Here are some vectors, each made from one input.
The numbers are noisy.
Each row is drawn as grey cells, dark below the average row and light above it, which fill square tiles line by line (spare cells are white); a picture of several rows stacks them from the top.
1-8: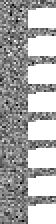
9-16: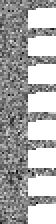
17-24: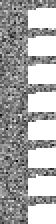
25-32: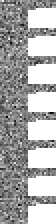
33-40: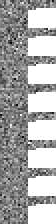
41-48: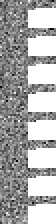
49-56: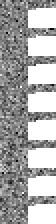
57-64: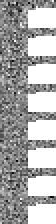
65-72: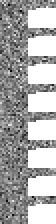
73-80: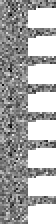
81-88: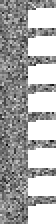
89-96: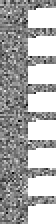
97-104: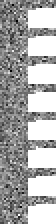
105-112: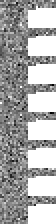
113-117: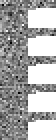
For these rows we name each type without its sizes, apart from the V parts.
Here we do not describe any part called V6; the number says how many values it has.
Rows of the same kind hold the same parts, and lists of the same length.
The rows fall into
2 kinds.
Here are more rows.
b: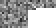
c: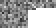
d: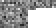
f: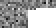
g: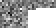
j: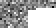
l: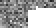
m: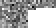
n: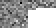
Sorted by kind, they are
b, c, d, f, l, n
g, j, m

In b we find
four true/false values and a value of V6.
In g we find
a label and a value of V6.
